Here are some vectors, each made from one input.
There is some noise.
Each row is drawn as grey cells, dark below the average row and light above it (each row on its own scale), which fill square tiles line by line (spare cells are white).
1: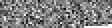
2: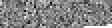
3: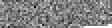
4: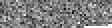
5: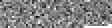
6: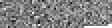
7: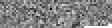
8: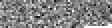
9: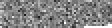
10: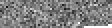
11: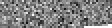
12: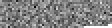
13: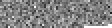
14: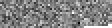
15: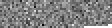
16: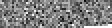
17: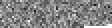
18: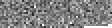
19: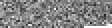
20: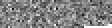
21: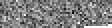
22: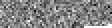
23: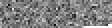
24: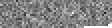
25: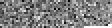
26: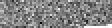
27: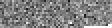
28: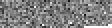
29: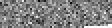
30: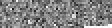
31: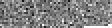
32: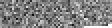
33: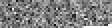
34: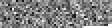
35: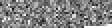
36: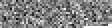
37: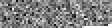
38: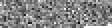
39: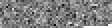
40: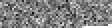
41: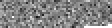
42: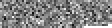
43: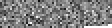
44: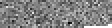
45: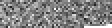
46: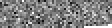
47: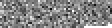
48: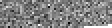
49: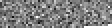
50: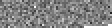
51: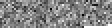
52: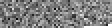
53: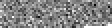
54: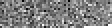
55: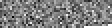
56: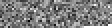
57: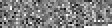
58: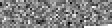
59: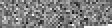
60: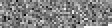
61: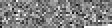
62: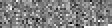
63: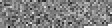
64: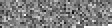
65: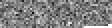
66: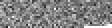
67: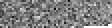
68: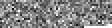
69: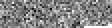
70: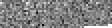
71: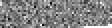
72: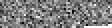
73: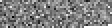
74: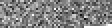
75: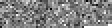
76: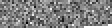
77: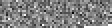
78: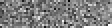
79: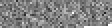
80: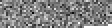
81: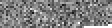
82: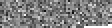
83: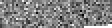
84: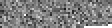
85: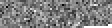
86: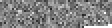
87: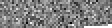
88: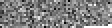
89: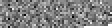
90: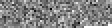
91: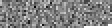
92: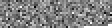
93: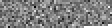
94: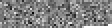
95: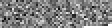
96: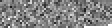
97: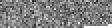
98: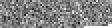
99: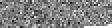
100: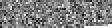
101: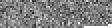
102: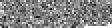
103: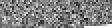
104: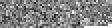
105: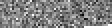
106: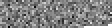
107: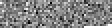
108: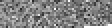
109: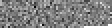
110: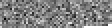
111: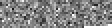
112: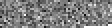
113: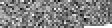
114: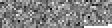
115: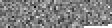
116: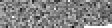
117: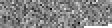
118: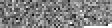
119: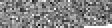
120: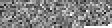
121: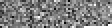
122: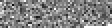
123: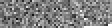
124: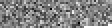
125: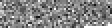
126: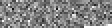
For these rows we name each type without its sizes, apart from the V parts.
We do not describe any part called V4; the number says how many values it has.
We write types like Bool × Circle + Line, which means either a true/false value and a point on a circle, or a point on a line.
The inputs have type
List(Bool × V4).
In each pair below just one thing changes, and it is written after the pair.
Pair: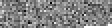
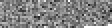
the value of V4 in item 1 of the list
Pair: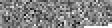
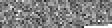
the true/false value in item 2 of the list
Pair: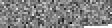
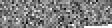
the value of V4 in item 1 of the list
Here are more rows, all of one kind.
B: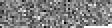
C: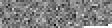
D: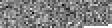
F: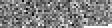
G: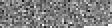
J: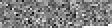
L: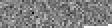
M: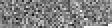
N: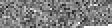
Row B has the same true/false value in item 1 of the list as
F, G and M.
